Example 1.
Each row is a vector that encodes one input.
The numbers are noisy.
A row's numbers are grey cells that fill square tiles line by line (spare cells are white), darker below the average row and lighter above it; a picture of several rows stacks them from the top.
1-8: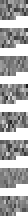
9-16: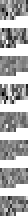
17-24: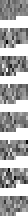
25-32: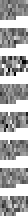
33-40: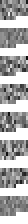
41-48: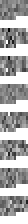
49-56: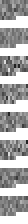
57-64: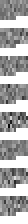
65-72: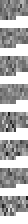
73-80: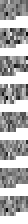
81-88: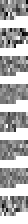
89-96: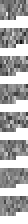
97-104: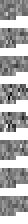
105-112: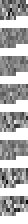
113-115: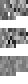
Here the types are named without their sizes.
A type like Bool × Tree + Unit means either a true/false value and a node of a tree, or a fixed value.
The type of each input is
List(Line).
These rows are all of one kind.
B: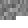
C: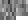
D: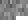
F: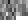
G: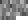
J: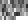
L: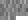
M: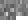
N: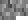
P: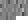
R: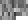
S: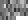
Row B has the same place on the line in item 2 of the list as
D and L.
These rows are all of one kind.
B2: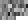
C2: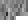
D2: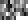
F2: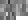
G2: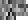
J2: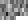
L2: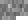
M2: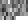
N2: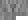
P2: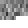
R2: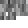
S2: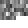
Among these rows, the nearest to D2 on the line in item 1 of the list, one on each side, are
R2 and S2.
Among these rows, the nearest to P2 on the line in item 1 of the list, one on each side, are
C2 and N2.
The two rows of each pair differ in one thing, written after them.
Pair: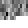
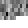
the place on the line in item 2 of the list
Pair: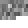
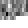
the place on the line in item 2 of the list
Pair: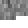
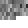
the place on the line in item 1 of the list
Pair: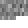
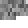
the place on the line in item 2 of the list
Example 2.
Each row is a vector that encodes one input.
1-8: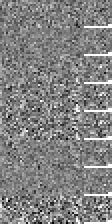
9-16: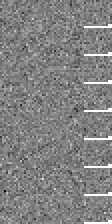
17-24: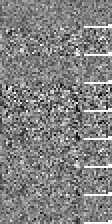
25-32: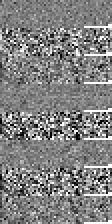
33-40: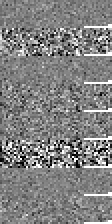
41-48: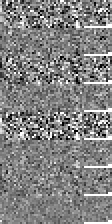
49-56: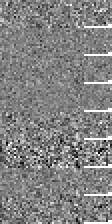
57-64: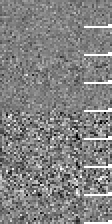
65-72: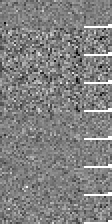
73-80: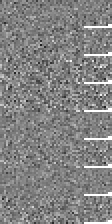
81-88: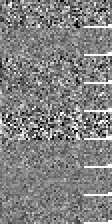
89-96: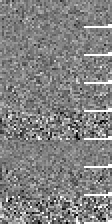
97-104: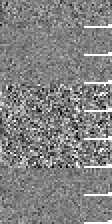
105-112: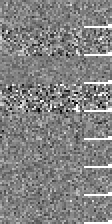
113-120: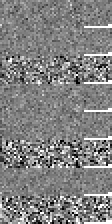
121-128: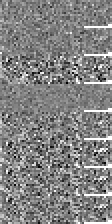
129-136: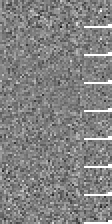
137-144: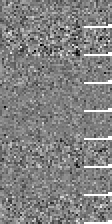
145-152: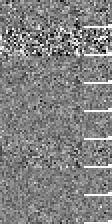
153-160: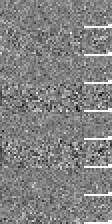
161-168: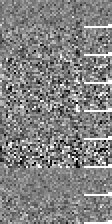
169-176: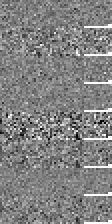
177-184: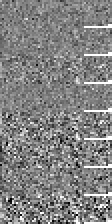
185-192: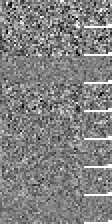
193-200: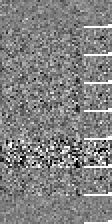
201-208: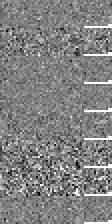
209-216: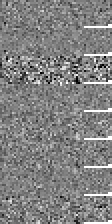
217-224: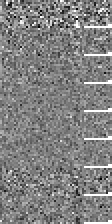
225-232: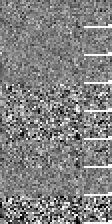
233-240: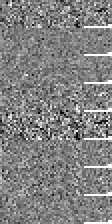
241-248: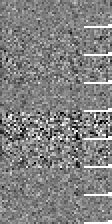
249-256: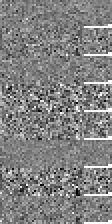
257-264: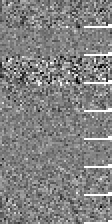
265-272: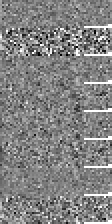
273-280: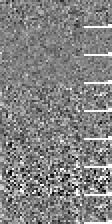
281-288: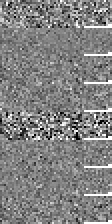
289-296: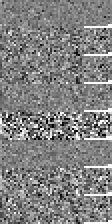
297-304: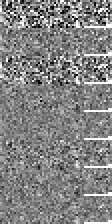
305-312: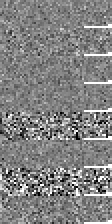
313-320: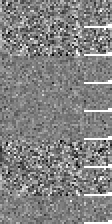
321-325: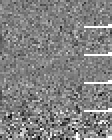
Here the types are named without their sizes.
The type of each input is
(Circle + Unit) × Tree.
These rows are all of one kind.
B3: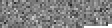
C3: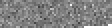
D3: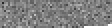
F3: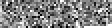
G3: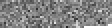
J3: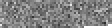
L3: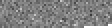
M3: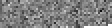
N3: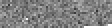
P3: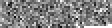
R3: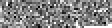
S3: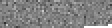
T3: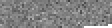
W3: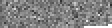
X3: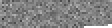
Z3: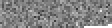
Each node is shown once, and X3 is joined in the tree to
D3 and N3.
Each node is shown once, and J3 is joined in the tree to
C3 and P3.
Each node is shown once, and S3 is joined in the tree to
B3 and G3.
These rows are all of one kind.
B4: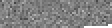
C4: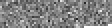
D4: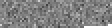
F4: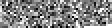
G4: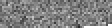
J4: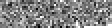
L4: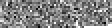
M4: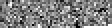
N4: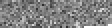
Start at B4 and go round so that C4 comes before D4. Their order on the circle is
B4, L4, J4, M4, C4, F4, D4, G4, N4.
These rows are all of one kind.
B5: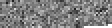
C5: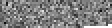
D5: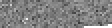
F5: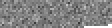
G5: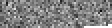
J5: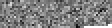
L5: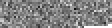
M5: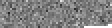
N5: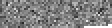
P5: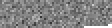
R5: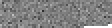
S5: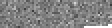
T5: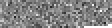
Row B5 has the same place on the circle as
J5, L5, M5 and N5.
